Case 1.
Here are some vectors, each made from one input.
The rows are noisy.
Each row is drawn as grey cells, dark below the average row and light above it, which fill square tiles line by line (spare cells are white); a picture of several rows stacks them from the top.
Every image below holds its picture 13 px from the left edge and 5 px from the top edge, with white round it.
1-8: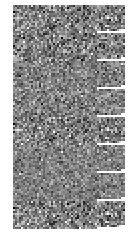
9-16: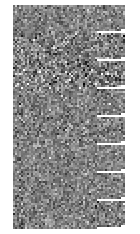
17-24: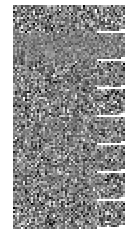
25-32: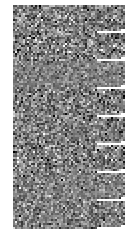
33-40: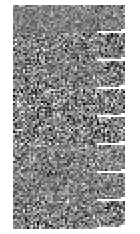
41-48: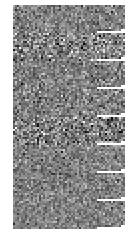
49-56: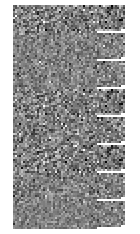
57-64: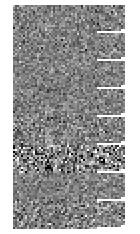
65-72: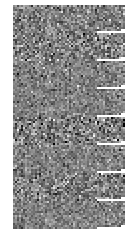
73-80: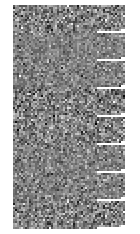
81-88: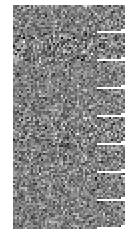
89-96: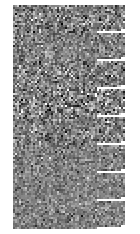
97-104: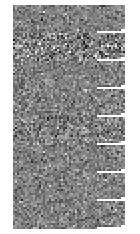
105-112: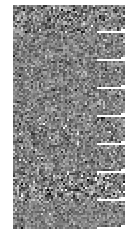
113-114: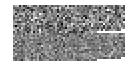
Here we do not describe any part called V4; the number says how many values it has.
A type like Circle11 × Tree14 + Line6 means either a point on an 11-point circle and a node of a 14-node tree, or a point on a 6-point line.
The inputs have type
Circle10 + Circle11 × V4.
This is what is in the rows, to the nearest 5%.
About 35% of them hold a point on a 10-point circle. The rest hold a point on an 11-point circle and a value of V4.
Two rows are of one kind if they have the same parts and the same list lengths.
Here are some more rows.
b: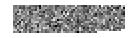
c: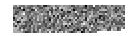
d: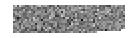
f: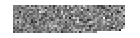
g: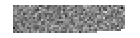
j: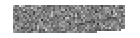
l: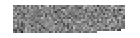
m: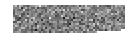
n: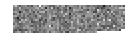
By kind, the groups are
b, c
d, f, g, j, l, m, n

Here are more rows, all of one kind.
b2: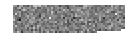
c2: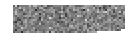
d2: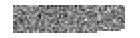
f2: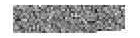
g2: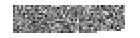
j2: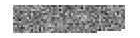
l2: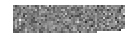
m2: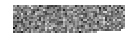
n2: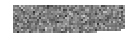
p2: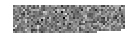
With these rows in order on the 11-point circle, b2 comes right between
c2 and j2.
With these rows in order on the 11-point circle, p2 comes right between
f2 and g2.
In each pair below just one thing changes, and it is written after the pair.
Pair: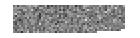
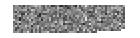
the value of V4
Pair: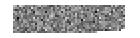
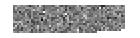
the value of V4
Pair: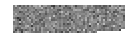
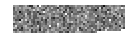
the place on the 11-point circle
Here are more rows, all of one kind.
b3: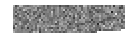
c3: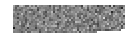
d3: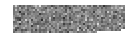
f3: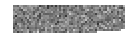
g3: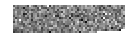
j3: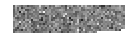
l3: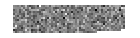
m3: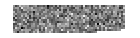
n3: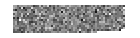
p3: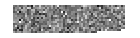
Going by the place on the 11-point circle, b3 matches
c3 and f3.
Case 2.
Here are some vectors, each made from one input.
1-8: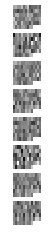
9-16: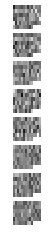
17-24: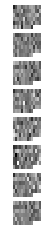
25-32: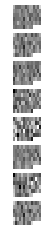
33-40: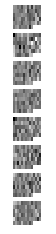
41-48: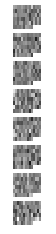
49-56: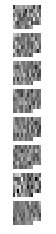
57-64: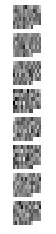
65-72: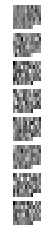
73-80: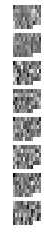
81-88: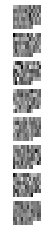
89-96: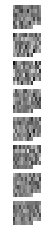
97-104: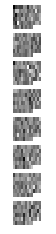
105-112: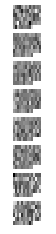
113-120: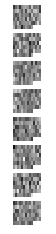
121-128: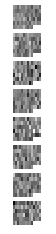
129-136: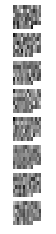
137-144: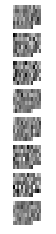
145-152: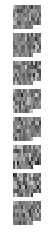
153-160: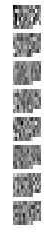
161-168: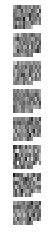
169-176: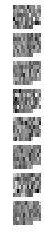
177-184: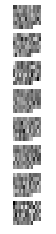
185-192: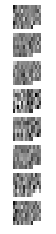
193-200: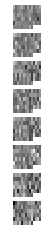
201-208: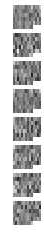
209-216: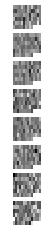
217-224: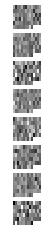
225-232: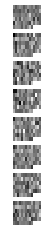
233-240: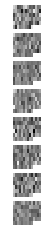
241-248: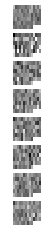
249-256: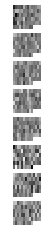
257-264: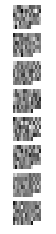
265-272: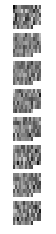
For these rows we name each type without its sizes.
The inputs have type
(Bool × Bool × Bool + Line) × Circle.
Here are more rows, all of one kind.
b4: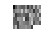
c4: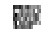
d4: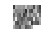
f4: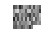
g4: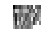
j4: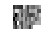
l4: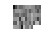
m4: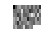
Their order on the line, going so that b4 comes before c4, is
m4, d4, l4, f4, j4, b4, c4, g4.
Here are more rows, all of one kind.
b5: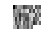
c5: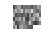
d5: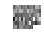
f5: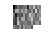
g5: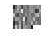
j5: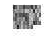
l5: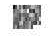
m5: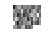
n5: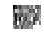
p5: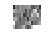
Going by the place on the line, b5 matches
l5 and n5.
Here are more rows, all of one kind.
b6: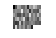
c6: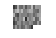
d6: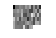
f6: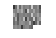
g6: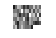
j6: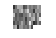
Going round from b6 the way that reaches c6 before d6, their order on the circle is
b6, c6, f6, j6, g6, d6.
